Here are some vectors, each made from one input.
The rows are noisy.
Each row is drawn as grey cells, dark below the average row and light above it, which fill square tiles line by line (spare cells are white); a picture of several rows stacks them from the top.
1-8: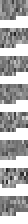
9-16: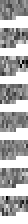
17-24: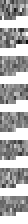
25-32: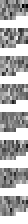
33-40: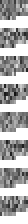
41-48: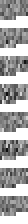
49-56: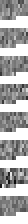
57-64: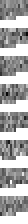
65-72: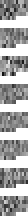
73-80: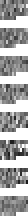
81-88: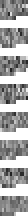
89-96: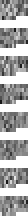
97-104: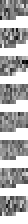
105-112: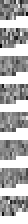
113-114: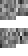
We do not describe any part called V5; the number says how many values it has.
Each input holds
a value of V5, together with either a point on a 6-point line, or a node of a 7-node tree.
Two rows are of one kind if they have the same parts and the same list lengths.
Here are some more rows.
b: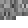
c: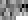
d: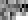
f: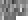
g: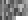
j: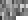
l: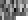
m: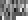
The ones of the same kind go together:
b, j
c, d, f, g, l, m

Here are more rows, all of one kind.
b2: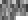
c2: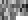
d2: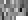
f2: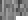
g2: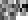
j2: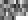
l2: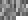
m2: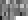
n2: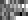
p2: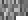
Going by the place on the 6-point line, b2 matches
c2, g2, j2 and p2.
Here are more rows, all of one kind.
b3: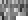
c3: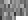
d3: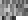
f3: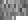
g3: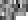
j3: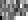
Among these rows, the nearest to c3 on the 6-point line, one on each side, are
f3 and j3.
